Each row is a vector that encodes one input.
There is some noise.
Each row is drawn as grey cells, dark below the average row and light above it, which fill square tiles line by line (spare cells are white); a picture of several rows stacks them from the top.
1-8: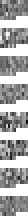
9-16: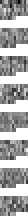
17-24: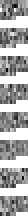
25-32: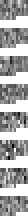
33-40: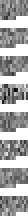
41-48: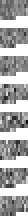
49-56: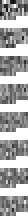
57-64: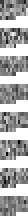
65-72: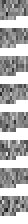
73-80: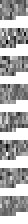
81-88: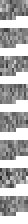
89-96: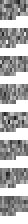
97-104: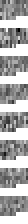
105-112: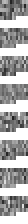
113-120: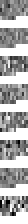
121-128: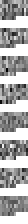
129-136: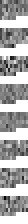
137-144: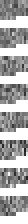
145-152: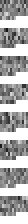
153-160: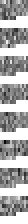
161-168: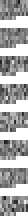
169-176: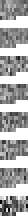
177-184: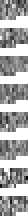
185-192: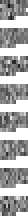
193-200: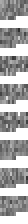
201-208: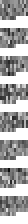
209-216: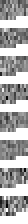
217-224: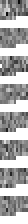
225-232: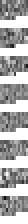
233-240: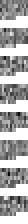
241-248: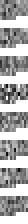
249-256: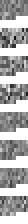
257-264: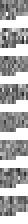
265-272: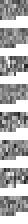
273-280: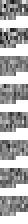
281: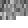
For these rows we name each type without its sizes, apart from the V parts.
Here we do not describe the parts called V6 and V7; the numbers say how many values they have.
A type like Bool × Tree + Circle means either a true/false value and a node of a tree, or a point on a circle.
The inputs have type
Bool × V7 + Circle × V6 + Unit.
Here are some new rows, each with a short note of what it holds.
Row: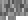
a fixed value
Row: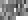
a fixed value
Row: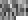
a true/false value and a value of V7
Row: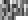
a fixed value
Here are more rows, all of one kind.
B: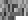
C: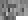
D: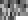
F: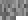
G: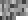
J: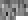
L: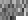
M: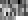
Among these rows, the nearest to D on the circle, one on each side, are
B and G.
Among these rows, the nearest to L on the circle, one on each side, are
C and F.
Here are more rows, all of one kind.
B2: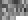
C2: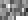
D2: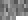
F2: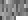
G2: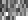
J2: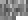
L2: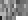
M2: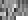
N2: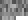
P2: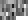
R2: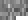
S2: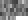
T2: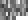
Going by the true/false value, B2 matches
D2, G2 and S2.
